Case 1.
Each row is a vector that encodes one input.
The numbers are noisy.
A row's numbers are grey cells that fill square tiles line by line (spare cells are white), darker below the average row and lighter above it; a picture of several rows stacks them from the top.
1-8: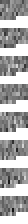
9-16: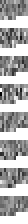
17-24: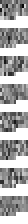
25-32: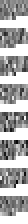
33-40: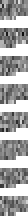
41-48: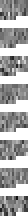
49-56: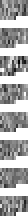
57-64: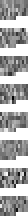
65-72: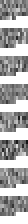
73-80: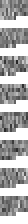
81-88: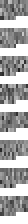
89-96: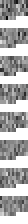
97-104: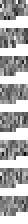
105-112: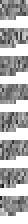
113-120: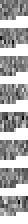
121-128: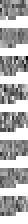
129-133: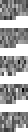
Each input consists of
either a point on a 14-point circle, or a fixed value.
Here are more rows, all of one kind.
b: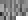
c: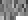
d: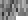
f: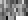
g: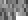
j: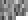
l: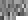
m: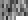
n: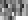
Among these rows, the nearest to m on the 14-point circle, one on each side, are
l and n.
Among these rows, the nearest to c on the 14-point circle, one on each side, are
j and n.
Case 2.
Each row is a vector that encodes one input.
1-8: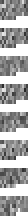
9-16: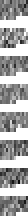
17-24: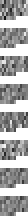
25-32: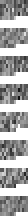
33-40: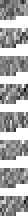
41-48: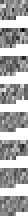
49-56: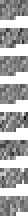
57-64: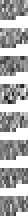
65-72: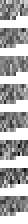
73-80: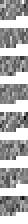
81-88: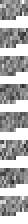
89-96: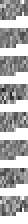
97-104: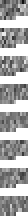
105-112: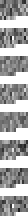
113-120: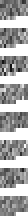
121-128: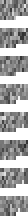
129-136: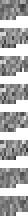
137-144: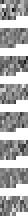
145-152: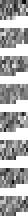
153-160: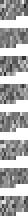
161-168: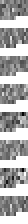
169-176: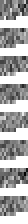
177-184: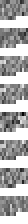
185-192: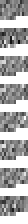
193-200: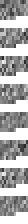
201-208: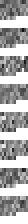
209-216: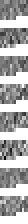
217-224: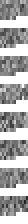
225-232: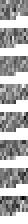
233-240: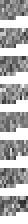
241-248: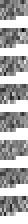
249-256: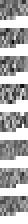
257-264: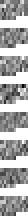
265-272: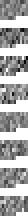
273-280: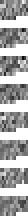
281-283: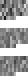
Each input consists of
a point on a 4-point line.
